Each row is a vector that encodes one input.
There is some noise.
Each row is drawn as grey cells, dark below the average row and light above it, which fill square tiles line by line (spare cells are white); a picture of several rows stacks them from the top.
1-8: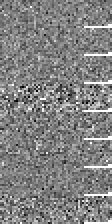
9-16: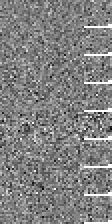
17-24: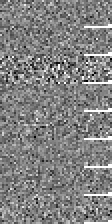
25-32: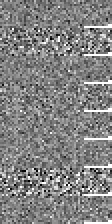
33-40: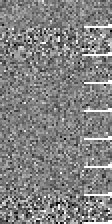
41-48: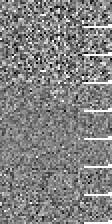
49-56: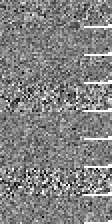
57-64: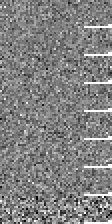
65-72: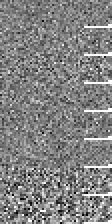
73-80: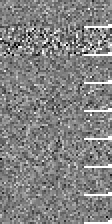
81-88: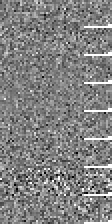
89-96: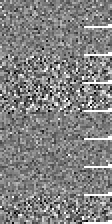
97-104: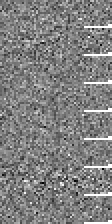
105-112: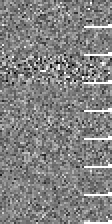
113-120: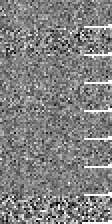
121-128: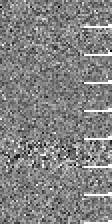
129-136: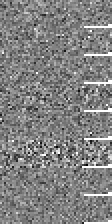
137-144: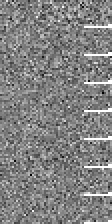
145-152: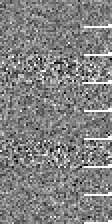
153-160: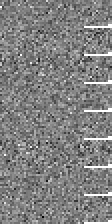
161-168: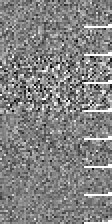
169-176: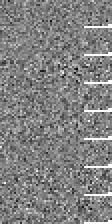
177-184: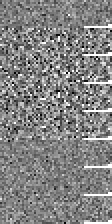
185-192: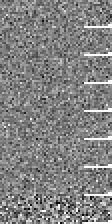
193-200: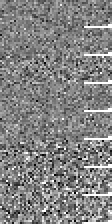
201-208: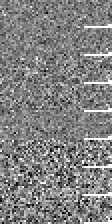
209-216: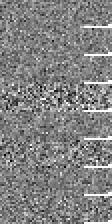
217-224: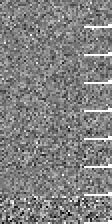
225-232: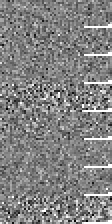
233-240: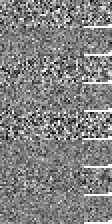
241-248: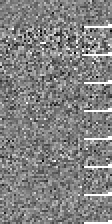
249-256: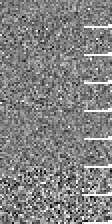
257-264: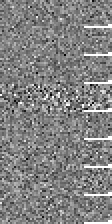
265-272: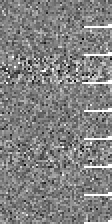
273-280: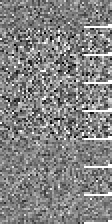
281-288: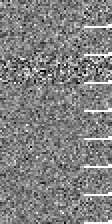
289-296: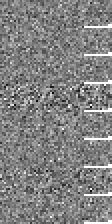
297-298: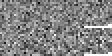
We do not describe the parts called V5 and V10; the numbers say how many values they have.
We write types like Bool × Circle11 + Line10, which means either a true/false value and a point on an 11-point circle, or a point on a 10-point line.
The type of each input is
Bool × (Line11 + V5) × V10 + Line9.
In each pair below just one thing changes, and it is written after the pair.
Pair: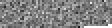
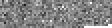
the value of V10
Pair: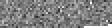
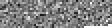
the value of V5
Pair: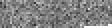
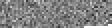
the true/false value
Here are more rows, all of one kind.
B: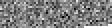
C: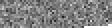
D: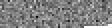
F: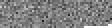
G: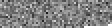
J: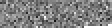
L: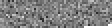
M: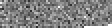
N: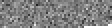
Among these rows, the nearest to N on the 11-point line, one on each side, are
F and M.
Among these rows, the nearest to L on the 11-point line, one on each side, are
C and G.
